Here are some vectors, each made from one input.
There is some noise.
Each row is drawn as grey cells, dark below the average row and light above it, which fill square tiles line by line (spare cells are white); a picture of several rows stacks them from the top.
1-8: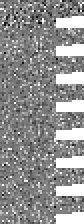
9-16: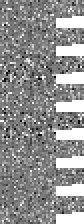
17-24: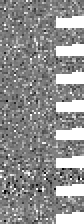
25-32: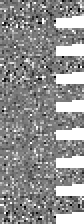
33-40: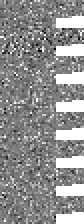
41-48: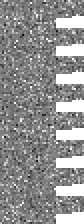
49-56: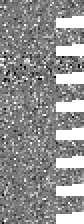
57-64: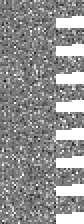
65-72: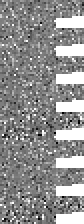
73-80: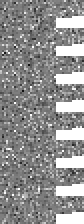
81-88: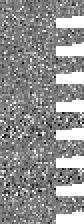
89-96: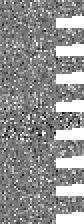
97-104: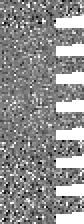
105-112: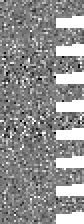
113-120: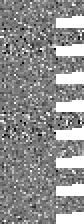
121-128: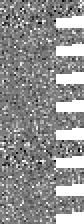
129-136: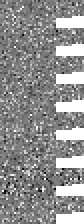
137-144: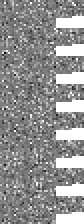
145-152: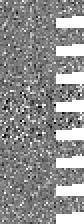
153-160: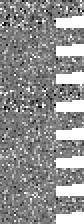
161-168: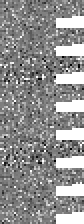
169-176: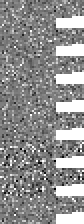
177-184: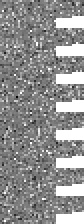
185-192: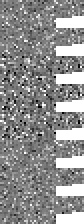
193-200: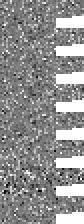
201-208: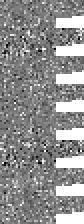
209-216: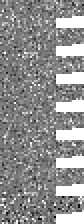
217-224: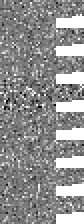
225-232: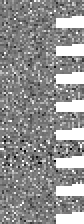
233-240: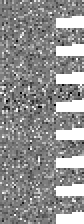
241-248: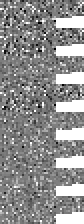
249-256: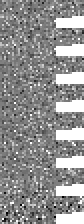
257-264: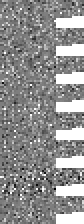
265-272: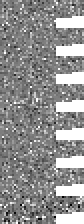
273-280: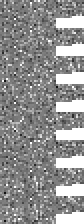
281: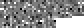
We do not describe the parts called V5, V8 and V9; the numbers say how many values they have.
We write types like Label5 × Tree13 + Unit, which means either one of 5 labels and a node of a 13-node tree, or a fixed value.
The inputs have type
Circle10 × V9 + (Circle11 + Unit) × (Label10 × V5 + V8).
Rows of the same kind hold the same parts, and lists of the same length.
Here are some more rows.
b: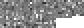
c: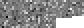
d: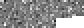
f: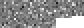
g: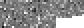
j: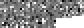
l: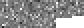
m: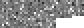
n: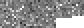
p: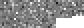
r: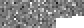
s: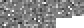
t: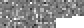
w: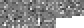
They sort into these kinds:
b, t
c, d, g, s, w
f, p, r
j
l, m, n

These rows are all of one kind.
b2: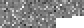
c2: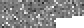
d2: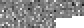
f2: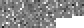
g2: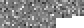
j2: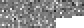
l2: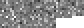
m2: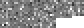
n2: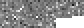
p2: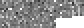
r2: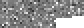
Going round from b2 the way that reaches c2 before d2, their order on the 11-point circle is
b2, g2, m2, r2, c2, p2, d2, j2, l2, f2, n2.
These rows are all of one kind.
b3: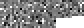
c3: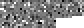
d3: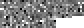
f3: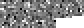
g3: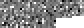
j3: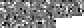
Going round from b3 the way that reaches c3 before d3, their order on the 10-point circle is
b3, c3, g3, j3, f3, d3.
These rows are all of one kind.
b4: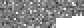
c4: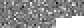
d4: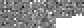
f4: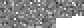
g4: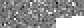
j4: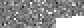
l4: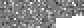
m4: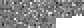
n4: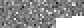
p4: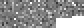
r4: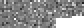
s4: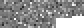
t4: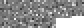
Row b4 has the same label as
n4, r4, s4 and t4.
